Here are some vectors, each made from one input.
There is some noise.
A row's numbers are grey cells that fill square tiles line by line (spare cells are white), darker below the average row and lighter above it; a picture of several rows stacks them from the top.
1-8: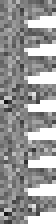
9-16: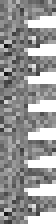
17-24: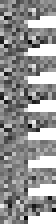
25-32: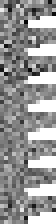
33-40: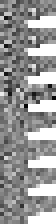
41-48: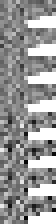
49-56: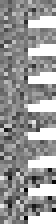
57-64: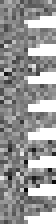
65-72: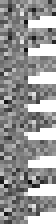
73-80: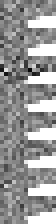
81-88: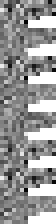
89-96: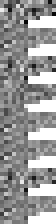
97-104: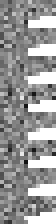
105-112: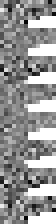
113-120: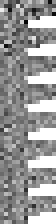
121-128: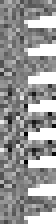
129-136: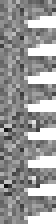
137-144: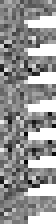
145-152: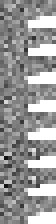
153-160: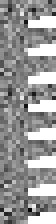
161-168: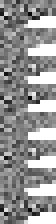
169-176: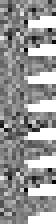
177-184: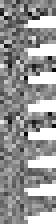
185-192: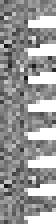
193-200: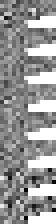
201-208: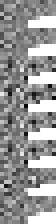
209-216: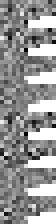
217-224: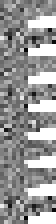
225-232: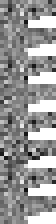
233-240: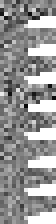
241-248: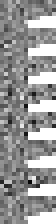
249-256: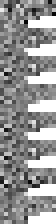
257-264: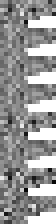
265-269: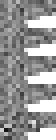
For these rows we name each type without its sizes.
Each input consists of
a point on a line.
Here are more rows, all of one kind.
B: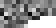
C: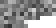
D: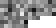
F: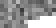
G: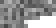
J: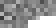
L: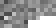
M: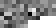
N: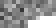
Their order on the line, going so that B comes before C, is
B, M, C, G, F, N, J, L, D.
